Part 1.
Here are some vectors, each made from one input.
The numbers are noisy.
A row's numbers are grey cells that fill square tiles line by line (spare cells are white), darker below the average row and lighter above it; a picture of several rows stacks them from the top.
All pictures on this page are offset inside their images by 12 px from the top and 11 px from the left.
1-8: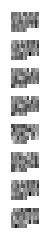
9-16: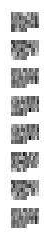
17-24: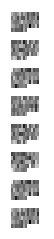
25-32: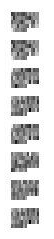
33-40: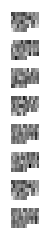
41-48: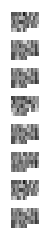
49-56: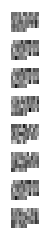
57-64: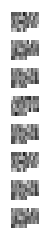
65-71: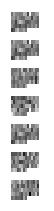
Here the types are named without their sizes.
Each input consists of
a point on a line.
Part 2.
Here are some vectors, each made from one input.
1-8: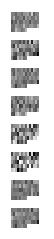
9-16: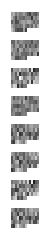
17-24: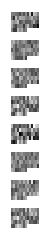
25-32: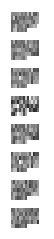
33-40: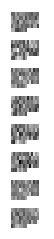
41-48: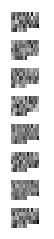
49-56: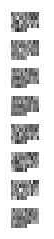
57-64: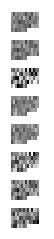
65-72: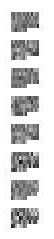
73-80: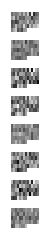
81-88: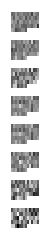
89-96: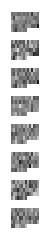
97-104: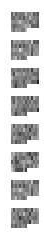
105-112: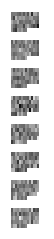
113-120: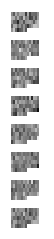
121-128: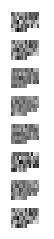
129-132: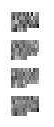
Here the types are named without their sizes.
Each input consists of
either a fixed value, or three true/false values.
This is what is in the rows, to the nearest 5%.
About 5% of them hold a fixed value. The rest hold three true/false values.
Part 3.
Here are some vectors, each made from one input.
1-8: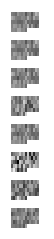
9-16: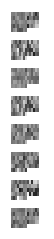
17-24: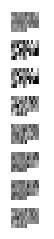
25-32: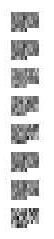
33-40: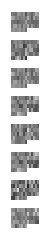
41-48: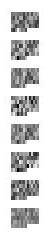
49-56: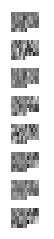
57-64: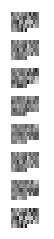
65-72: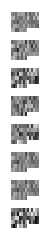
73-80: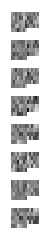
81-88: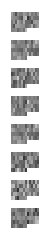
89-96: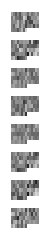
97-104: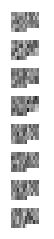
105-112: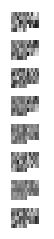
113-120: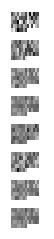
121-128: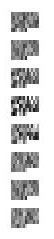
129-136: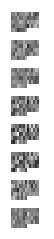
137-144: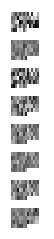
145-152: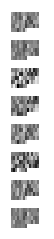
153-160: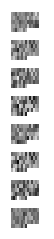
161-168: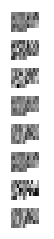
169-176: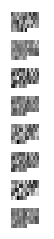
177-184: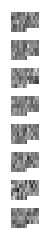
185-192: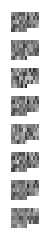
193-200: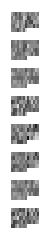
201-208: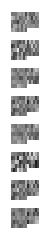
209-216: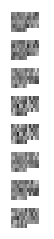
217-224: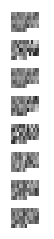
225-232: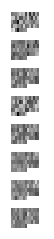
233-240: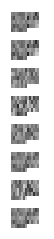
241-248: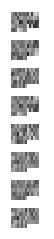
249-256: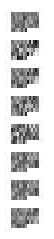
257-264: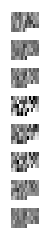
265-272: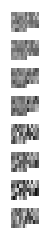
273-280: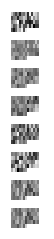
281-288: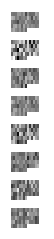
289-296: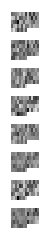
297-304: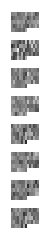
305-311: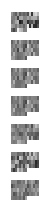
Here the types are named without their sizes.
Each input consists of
three true/false values.
